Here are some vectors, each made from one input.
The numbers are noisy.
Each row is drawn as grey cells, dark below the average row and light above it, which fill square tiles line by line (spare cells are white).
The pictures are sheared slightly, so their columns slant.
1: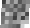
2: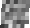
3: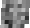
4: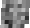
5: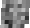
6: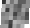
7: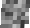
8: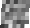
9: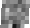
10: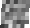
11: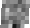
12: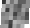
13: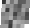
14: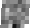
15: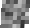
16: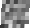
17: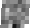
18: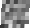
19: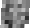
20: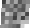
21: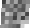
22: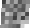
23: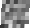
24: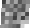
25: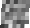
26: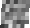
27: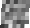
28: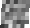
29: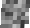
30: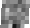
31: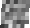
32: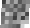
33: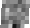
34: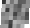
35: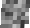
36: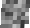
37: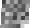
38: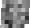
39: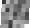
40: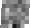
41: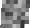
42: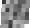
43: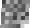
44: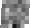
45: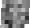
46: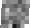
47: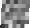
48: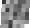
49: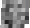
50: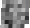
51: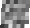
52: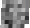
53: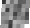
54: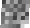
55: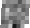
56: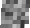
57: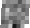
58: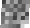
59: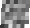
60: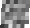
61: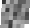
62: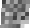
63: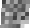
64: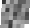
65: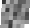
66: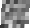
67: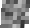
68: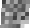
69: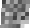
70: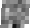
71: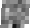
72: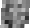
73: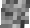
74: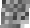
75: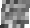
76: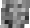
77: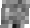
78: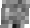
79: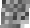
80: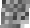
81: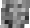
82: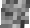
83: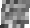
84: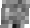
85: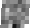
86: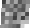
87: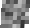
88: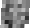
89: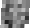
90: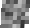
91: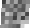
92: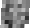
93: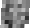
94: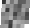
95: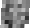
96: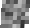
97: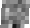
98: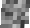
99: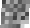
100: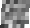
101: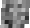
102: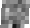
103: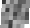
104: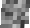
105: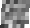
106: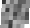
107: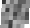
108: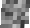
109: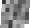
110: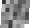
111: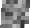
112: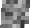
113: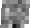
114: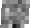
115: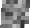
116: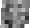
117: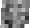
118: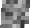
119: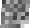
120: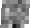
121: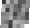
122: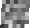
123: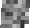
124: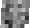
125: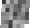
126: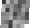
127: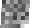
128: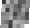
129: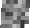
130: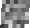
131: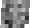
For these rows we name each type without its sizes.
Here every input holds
a point on a circle.
